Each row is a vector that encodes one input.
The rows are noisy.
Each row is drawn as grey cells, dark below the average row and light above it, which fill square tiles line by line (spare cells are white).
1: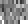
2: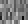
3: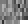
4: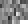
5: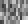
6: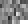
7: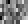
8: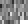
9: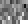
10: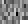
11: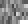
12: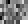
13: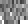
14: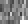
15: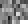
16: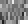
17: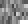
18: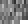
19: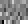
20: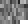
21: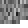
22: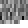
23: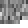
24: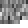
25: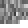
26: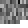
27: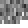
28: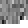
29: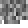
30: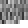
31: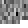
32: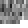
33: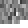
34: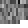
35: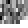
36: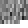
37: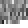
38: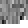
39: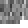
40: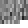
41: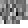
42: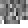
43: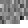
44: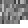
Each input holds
a list of up to two points on a 6-point line.
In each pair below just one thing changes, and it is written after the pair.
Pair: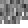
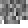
the place on the 6-point line in item 1 of the list
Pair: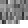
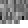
the place on the 6-point line in item 2 of the list
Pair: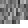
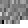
the place on the 6-point line in item 1 of the list
